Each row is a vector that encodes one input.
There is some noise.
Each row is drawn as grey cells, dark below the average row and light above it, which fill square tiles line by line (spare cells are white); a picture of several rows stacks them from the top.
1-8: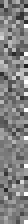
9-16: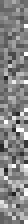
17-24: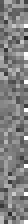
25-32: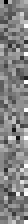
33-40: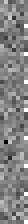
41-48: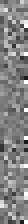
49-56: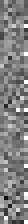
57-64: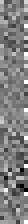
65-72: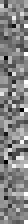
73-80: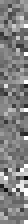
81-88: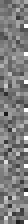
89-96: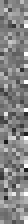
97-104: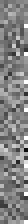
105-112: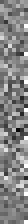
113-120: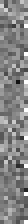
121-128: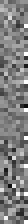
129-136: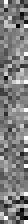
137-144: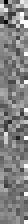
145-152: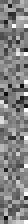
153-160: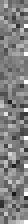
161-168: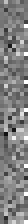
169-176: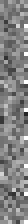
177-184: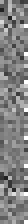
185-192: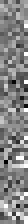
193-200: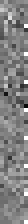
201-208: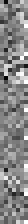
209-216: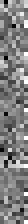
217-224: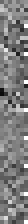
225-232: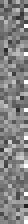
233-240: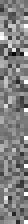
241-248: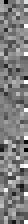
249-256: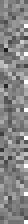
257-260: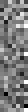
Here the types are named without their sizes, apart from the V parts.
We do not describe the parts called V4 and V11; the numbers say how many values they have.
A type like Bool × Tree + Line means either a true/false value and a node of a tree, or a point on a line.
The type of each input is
(Bool × Bool × Bool + V4) × (Line + V11).
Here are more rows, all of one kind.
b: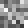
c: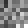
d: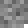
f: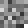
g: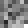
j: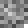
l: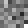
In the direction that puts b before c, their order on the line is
b, f, c, l, g, j, d.
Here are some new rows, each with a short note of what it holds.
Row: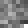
a point on a line and three true/false values
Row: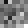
a value of V4 and a value of V11
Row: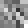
a point on a line and a value of V4
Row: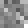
a point on a line and a value of V4
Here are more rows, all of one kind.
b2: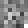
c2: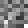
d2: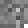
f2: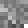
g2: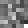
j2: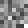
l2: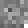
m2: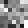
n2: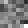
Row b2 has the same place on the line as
c2, j2 and m2.
